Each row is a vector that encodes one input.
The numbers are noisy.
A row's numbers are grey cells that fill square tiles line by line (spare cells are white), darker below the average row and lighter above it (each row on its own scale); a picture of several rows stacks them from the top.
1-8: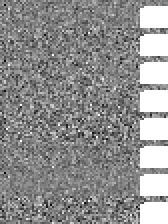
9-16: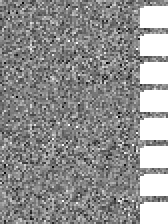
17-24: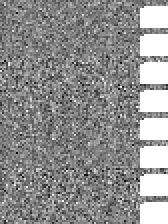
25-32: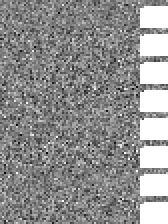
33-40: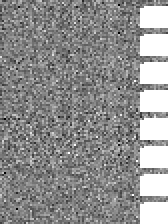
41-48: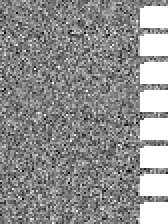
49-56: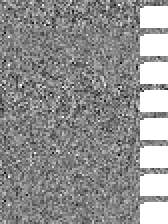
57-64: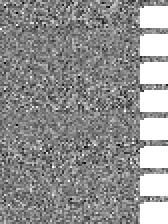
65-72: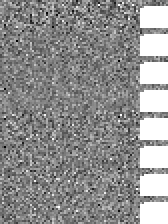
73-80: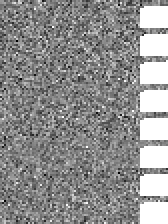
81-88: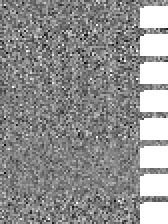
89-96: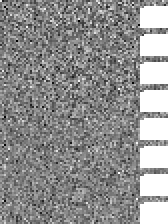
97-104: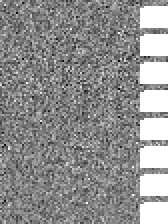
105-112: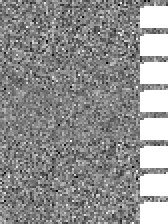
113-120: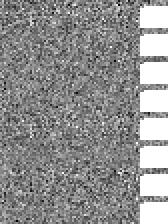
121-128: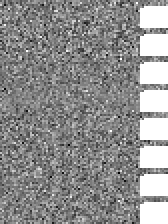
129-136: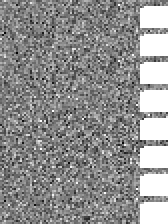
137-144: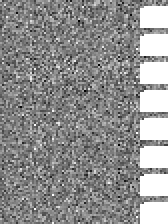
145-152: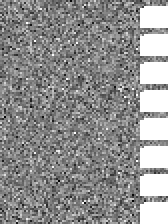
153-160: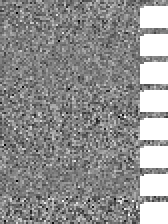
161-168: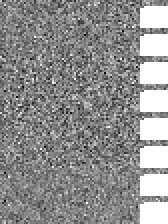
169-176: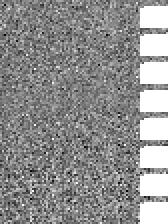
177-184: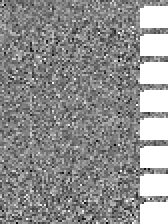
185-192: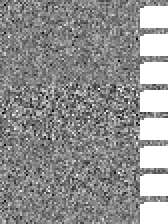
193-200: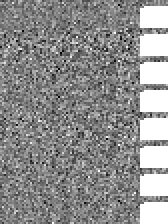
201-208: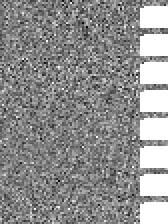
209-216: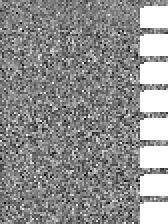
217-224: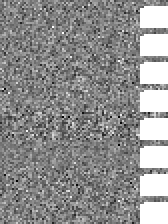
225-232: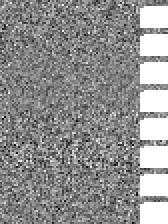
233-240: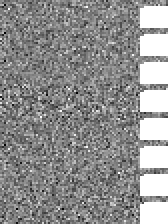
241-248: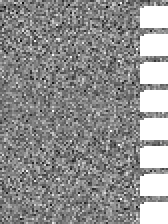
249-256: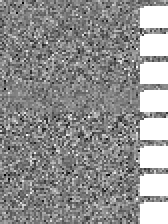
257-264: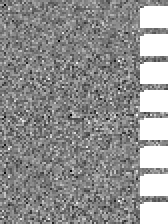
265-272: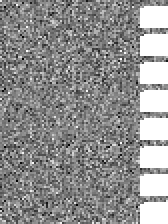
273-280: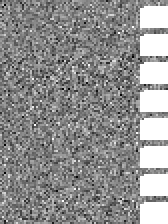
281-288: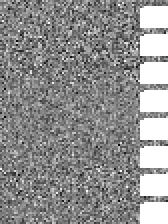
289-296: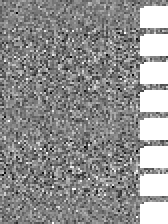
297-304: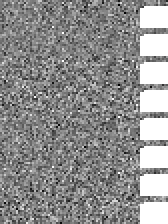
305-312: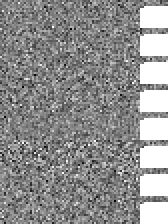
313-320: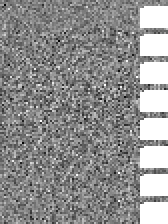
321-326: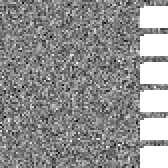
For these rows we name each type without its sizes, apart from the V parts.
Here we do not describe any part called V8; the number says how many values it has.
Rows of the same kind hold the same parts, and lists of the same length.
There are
5 kinds of row.
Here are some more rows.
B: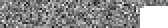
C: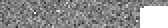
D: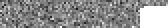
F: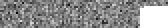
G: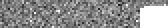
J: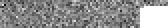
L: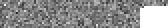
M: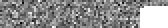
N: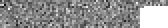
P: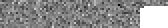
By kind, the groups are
B
C, G
D, J, N
F, L
M, P

